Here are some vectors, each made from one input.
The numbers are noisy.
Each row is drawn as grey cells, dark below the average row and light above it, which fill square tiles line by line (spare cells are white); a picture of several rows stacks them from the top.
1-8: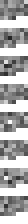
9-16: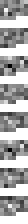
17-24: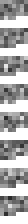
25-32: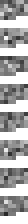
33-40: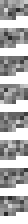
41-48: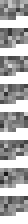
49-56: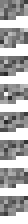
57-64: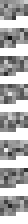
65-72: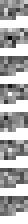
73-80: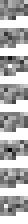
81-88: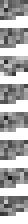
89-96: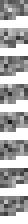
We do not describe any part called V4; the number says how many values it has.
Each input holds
a true/false value, together with either a point on a 7-point line, or a value of V4.
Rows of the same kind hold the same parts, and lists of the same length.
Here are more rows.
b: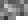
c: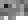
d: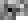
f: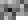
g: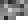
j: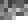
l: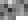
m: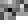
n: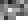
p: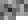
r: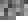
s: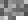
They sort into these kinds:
b, g, n, s
c, d, f, j, l, m, p, r

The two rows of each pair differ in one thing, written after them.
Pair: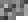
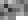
the true/false value
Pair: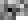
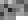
the place on the 7-point line
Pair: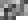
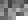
the place on the 7-point line
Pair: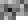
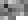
the place on the 7-point line
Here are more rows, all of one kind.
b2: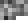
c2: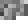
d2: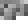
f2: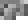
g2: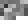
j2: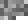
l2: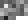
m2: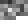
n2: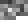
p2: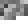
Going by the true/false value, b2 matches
l2, m2 and n2.
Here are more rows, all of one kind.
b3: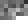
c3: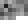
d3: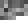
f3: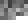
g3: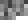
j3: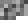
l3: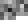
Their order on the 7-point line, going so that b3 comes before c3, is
b3, j3, c3, g3, f3, d3, l3.
